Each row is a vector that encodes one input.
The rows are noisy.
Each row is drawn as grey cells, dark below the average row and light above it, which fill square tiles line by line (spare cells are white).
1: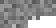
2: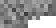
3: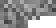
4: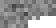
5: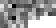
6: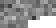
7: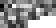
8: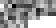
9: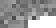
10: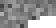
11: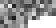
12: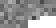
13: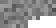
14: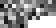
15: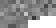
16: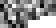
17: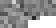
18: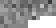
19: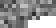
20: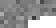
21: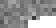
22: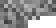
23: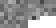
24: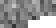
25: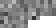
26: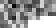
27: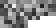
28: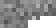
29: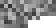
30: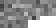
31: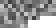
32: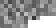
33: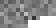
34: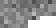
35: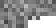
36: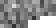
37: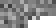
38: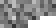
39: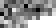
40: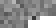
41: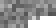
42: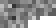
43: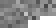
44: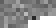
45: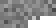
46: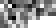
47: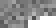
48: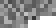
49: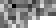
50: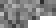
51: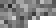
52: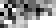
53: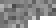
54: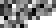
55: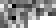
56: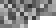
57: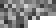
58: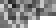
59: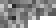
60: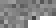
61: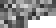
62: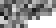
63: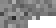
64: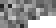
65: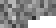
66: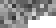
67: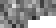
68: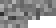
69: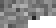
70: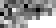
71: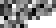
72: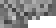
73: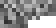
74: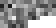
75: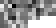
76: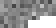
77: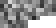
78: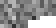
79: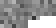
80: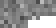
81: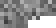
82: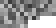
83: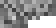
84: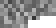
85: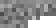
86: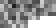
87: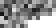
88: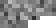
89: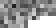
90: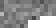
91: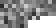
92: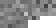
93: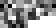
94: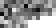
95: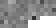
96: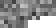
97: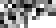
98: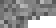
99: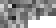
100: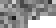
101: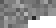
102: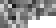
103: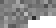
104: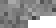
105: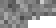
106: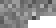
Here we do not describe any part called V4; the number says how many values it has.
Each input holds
a list of up to two items, each a point on a 5-point line and a value of V4.
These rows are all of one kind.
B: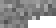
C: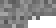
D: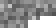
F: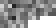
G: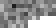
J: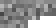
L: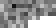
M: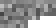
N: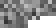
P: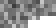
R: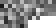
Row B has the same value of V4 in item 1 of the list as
C, D, F and N.
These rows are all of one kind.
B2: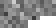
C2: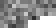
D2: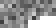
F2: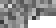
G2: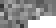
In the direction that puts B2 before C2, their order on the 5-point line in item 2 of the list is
B2, F2, G2, D2, C2.
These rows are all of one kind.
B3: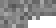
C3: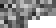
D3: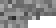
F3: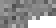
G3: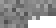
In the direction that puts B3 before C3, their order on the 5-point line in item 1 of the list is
D3, G3, F3, B3, C3.
